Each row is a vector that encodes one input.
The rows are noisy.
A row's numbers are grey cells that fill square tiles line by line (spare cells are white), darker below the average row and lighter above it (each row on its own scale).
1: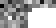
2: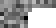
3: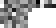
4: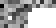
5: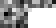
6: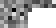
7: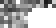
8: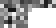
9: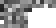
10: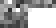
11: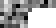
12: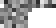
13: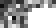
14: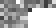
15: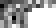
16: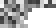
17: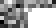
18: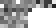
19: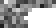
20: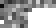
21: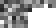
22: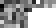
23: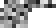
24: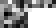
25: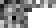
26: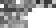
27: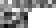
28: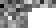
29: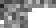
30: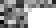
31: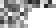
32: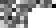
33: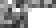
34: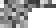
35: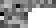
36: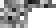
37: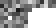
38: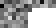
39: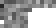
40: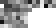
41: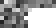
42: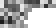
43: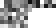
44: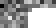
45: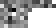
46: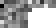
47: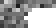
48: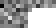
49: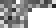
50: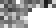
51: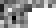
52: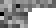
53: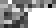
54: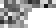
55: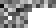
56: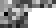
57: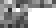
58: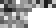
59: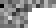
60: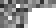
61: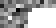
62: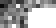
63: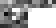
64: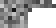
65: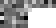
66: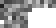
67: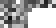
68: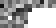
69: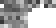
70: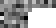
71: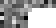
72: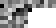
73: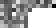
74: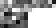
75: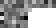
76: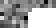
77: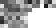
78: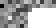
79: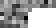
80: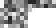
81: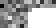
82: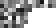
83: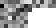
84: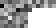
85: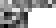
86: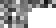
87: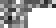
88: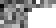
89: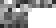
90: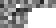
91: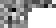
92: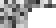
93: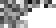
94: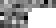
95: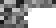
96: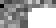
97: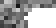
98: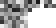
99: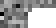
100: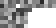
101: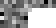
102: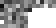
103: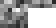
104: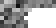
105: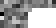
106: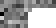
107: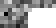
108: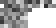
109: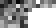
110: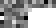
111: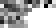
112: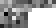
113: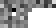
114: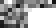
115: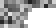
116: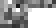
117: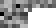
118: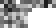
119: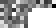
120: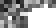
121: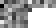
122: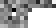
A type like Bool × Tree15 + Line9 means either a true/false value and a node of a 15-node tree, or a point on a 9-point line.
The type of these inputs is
Circle6 + Line7 + Line10.
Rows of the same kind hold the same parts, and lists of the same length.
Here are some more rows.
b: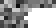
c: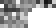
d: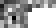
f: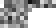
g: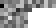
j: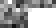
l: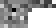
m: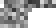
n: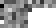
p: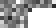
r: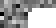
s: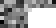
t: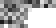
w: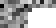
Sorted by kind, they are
b, j, r, s
c, f, l, m, p, t
d, g, n, w

